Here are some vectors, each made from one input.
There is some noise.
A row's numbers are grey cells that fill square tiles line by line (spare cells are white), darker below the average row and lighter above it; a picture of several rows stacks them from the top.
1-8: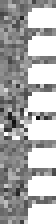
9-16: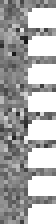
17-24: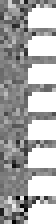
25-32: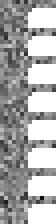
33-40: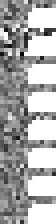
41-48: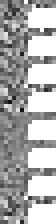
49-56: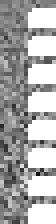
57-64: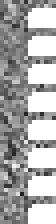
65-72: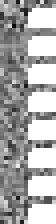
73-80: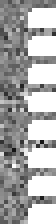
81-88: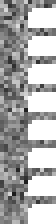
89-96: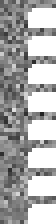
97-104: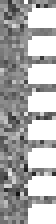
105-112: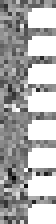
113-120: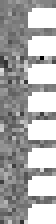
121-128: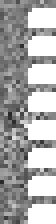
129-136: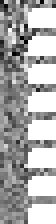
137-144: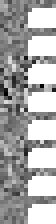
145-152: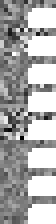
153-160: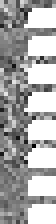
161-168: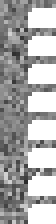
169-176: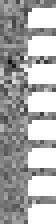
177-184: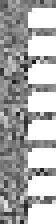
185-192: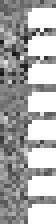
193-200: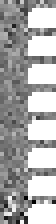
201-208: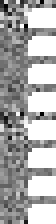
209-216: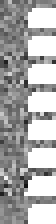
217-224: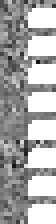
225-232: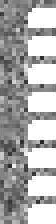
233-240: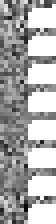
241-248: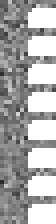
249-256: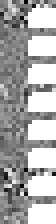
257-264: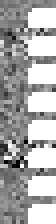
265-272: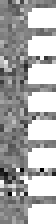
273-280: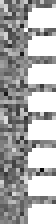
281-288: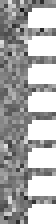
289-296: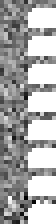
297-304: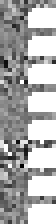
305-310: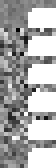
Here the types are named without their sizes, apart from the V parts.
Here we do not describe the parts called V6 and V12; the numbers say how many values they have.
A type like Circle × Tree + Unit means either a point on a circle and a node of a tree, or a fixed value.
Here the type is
(Bool × Circle + V6) × V12 + Unit.
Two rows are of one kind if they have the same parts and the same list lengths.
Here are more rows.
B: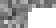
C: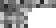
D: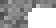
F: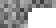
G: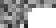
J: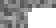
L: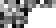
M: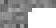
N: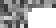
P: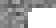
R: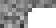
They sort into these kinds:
B, D, G, M, P
C, J, L, N, R
F

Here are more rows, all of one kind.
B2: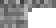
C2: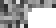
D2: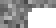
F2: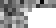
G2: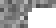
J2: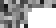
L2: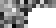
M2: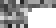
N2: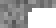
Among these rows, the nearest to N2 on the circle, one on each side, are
F2 and M2.
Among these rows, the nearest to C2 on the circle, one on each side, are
B2 and M2.
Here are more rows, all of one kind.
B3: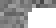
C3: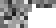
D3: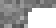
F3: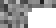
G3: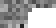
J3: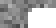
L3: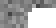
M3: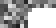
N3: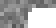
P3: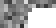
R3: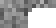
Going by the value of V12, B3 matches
G3, L3, N3 and P3.
